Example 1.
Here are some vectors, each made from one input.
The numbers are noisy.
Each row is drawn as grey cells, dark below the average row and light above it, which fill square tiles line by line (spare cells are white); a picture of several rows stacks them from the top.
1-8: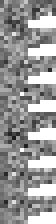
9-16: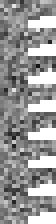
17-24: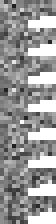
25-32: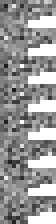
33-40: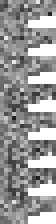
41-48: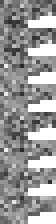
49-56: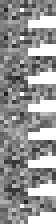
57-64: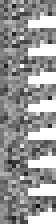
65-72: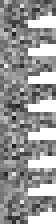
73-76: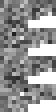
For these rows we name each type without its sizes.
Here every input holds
either a point on a line, or three true/false values.
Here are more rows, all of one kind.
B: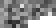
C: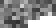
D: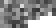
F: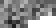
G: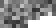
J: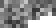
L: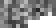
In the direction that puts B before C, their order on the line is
L, B, F, J, G, C, D.
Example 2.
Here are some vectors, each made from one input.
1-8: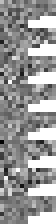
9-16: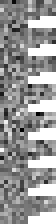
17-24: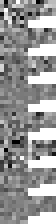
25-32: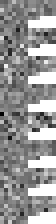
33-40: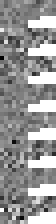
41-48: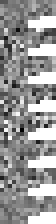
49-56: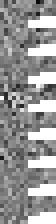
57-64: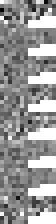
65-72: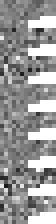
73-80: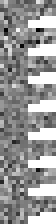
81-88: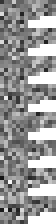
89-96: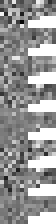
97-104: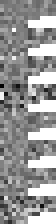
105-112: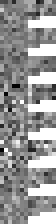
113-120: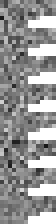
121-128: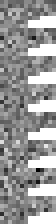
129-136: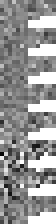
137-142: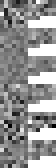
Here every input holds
either a point on a 9-point circle and a true/false value, or a fixed value.
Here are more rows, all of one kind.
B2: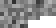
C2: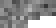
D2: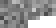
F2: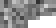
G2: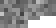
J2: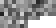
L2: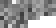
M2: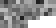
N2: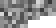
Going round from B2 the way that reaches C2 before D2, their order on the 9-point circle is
B2, M2, N2, J2, C2, G2, L2, F2, D2.
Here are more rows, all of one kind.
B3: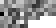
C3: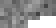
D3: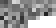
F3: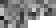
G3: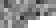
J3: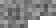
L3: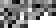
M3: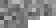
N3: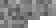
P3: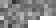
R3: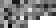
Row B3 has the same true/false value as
G3, L3 and P3.
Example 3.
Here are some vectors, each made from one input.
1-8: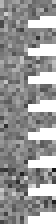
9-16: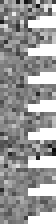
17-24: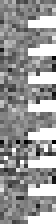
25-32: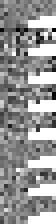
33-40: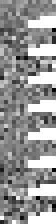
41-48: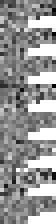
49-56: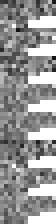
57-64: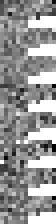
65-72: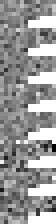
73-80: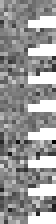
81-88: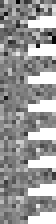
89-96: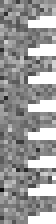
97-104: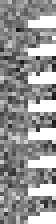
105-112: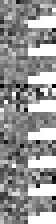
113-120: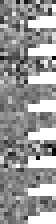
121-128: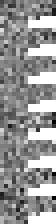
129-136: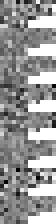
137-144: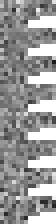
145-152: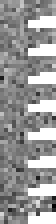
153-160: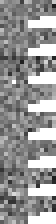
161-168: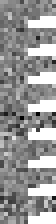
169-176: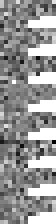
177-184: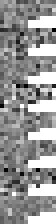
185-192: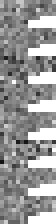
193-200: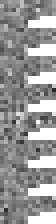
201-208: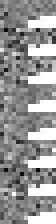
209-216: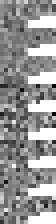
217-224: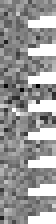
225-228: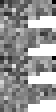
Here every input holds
either a point on a 3-point line and a point on a 5-point line, or three true/false values.
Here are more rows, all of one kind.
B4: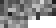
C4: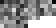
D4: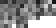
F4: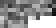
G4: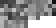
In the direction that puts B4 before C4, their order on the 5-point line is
B4, F4, G4, C4, D4.
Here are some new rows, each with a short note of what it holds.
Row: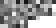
three true/false values
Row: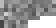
three true/false values
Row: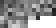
a point on a 3-point line and a point on a 5-point line
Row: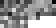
a point on a 3-point line and a point on a 5-point line
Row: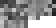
a point on a 3-point line and a point on a 5-point line
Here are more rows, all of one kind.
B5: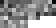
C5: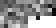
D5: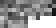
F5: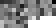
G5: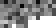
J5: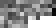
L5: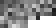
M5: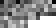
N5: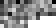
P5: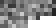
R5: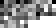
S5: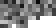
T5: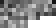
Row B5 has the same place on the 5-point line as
D5, J5, P5 and T5.
